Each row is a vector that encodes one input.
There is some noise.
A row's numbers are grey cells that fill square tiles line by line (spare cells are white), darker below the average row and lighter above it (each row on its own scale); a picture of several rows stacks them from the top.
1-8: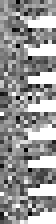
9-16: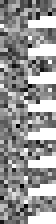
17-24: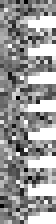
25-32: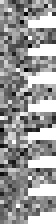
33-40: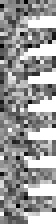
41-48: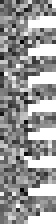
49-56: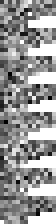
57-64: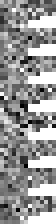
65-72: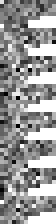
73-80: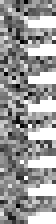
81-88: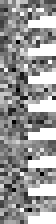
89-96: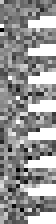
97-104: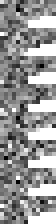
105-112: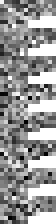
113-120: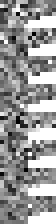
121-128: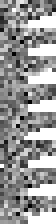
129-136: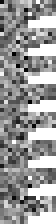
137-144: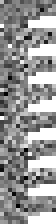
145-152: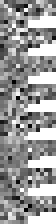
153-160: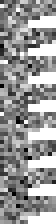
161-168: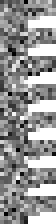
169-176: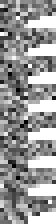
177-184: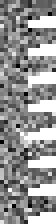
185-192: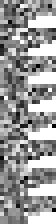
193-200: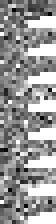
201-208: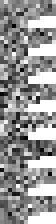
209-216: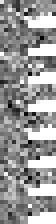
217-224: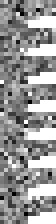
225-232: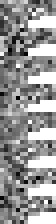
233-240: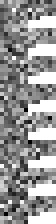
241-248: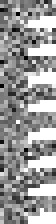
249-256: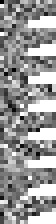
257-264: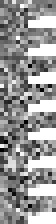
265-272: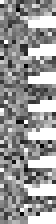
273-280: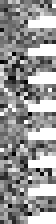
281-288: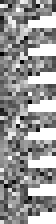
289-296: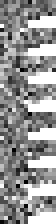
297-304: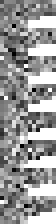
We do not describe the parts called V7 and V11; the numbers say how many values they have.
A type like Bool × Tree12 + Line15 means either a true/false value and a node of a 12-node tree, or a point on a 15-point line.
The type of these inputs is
Bool × Bool × Bool × Bool + Line6 + Line8 × V11 + V7.
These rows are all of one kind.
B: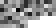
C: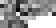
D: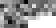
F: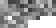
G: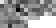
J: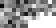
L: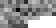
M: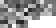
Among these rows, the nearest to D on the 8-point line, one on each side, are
B and J.
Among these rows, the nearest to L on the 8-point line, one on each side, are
B and C.
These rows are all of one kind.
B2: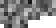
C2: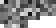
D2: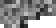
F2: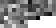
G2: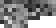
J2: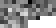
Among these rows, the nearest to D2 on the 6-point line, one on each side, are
B2 and C2.
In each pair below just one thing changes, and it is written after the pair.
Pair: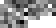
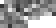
the value of V11
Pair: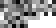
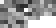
the place on the 8-point line
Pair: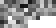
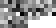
the value of V11
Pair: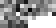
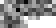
the value of V11
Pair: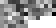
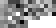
the value of V11
